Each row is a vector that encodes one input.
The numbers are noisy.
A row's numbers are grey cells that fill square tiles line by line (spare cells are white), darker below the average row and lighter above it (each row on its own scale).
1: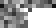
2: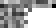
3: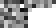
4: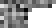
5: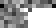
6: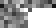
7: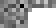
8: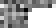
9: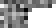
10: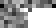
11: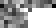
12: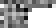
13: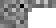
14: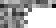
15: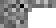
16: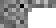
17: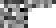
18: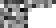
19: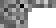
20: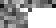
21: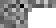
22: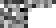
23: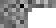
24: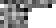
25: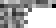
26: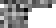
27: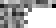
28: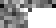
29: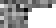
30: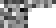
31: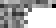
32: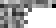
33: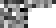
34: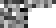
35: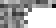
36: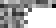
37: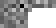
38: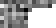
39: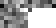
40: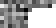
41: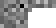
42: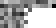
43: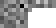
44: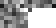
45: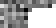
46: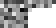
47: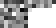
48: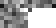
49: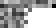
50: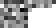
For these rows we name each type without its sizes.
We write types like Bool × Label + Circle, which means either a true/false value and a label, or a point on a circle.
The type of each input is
Line.
